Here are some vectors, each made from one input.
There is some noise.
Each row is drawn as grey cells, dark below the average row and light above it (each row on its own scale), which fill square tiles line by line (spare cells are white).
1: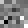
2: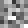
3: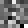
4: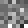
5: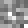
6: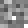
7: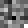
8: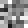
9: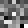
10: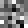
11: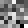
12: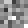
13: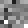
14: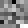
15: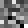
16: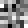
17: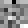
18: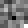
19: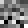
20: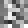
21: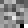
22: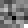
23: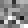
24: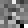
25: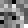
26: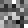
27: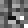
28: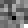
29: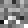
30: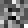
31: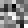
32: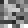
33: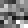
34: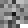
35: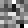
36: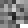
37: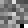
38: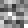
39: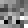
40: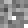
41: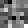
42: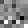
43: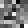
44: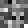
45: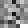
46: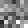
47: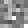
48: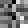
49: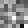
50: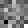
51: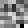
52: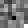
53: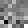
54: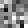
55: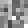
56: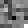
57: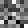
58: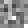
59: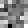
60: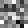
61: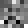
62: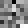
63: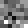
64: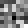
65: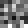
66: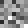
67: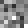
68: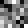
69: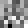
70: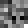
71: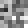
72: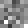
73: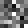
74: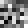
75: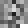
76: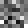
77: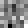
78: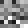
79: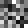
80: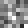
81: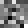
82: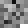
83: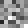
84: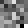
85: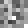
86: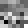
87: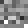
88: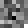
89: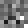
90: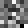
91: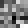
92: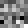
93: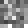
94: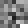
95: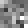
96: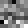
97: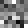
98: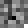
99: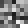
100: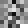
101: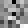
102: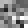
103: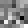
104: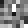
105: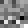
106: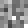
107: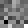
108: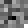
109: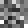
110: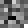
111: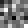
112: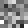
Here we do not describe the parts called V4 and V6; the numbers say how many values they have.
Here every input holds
a point on a 5-point line, together with either a true/false value and a value of V6, or a value of V4.
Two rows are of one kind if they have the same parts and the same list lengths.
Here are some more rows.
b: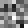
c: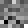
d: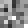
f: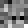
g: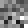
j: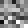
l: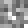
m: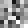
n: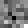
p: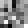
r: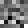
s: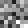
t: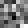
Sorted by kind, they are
b, c, f, j, l
d, g, m, n, p, r, s, t

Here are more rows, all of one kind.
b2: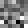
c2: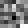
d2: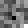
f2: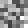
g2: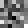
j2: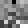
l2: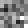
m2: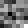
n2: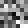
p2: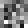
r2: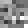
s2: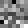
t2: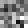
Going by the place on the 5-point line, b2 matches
m2 and s2.
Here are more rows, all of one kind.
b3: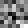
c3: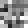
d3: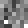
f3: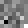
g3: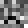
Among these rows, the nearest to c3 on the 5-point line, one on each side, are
b3 and d3.
